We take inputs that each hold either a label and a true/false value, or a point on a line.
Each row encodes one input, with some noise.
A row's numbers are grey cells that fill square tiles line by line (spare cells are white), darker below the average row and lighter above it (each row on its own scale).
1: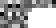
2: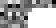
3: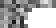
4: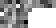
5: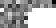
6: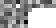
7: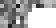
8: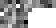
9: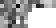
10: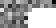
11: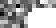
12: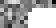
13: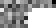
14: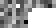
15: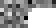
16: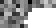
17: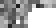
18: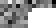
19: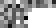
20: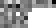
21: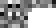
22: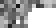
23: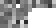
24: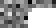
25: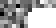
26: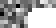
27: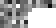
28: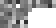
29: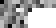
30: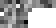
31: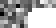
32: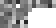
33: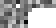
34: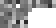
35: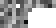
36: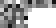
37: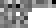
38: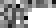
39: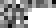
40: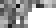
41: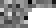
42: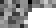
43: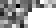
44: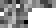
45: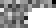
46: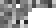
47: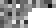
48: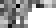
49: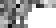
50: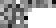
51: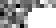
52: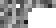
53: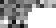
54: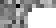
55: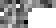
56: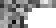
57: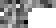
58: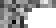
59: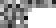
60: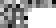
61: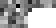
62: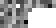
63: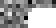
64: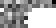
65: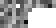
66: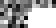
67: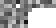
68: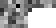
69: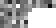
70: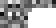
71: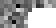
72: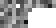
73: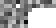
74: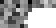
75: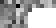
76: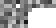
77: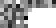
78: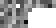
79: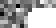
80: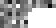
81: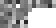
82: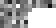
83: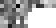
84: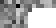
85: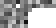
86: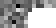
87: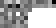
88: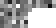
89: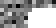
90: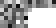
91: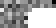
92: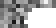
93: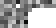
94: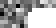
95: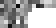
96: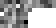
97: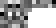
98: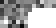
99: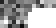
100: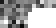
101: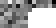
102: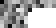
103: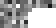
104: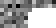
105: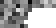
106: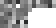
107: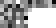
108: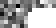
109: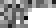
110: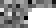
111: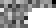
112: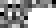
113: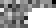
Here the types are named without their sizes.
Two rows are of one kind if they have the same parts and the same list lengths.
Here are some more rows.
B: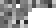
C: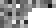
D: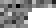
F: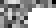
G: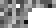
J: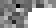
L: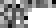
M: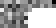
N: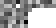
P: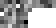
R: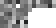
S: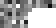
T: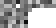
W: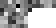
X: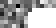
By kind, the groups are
B, C, G, N, P, R, S, T
D, F, J, L, M, W, X

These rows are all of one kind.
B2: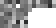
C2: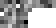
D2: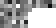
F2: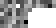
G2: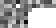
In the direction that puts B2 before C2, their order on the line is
G2, B2, D2, F2, C2.
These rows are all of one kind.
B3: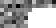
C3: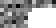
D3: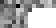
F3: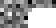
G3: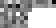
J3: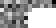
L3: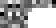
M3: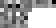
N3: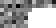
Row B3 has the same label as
C3 and N3.
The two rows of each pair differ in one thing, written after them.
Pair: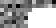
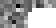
the true/false value
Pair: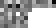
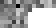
the true/false value
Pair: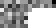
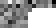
the label
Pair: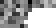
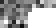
the label
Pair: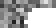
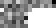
the true/false value
